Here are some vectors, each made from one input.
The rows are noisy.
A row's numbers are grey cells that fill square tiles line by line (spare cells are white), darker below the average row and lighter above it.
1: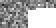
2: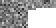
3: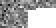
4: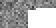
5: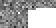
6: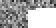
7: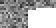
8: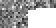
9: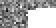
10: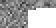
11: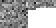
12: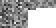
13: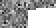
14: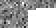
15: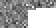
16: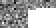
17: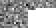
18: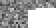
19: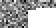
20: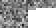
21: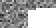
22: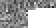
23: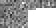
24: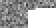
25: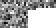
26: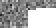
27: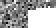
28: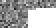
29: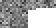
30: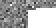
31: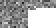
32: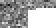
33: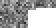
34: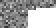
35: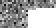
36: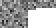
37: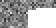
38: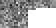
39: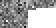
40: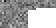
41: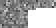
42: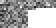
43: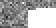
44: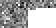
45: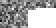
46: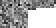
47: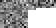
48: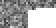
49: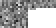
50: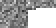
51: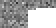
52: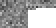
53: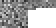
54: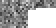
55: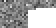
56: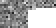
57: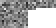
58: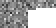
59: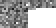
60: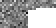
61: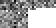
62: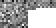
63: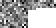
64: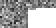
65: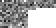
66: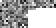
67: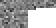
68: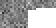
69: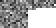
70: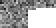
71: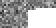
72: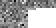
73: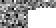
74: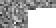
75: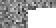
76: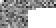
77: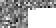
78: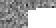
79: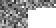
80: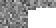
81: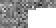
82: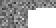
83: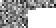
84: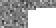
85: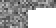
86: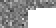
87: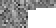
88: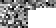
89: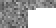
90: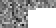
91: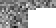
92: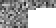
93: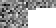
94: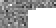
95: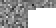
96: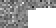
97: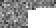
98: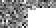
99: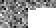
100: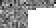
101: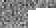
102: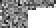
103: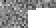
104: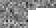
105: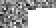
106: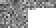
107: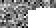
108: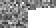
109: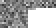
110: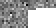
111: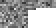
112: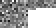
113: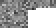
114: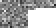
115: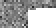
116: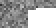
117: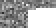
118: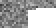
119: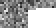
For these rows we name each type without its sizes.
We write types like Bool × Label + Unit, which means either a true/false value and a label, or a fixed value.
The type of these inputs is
Label × Label × Label × Line.
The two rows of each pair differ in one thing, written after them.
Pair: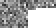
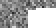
one of the three labels
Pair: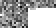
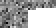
the place on the line
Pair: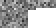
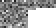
one of the three labels
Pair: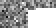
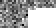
the place on the line
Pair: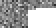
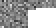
one of the three labels
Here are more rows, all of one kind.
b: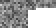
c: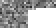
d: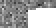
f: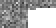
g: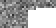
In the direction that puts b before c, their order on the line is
g, b, f, d, c.
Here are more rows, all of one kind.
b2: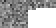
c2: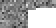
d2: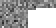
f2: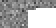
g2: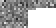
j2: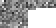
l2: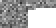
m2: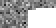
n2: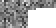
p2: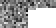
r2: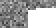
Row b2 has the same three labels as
g2, j2, n2 and p2.
